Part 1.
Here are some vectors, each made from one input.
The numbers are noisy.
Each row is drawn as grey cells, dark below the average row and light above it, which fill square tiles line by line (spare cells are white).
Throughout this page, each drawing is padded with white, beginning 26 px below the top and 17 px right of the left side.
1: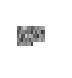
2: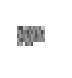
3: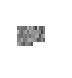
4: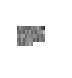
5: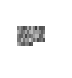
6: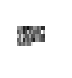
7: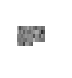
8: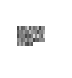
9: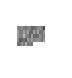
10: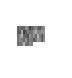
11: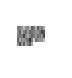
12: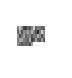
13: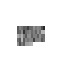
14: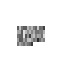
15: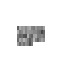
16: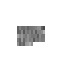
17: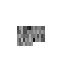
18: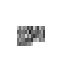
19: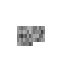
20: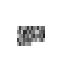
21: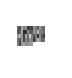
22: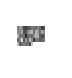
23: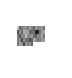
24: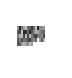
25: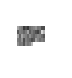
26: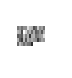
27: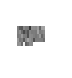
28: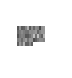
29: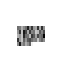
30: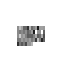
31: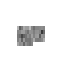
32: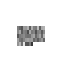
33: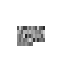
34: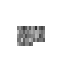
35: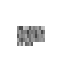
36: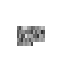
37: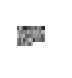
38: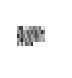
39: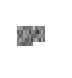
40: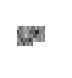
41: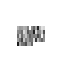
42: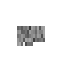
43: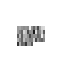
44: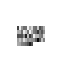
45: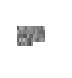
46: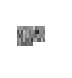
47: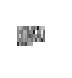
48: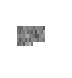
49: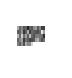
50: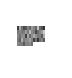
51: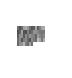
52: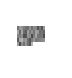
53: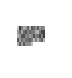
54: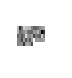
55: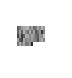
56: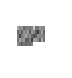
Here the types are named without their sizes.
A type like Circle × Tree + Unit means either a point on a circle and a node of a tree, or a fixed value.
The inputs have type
Tree + Unit.
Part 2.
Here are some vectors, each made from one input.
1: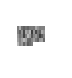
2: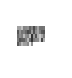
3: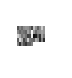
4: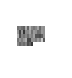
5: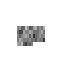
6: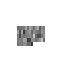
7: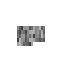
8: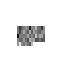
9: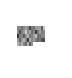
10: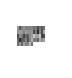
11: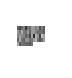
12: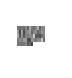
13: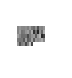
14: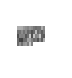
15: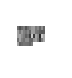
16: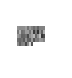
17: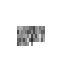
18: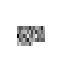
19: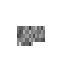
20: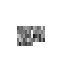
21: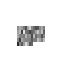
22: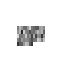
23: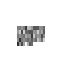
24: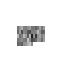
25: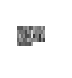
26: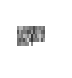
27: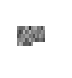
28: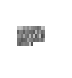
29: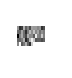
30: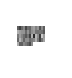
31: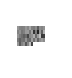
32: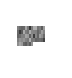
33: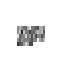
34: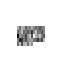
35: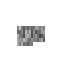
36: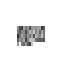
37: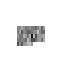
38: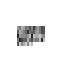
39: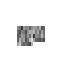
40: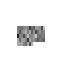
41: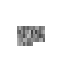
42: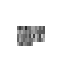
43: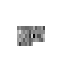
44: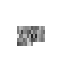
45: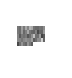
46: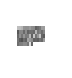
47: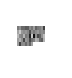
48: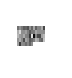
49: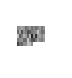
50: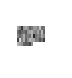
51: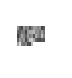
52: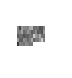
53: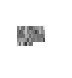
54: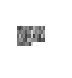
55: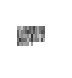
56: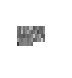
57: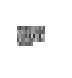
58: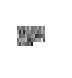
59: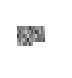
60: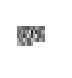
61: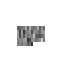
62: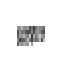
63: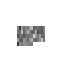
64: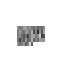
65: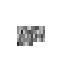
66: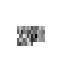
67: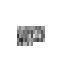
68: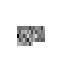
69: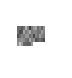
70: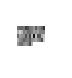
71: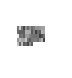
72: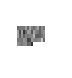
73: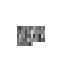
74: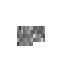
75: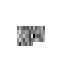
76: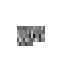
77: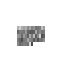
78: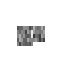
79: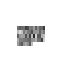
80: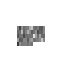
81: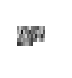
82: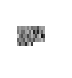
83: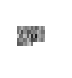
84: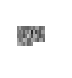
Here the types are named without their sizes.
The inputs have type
Line.
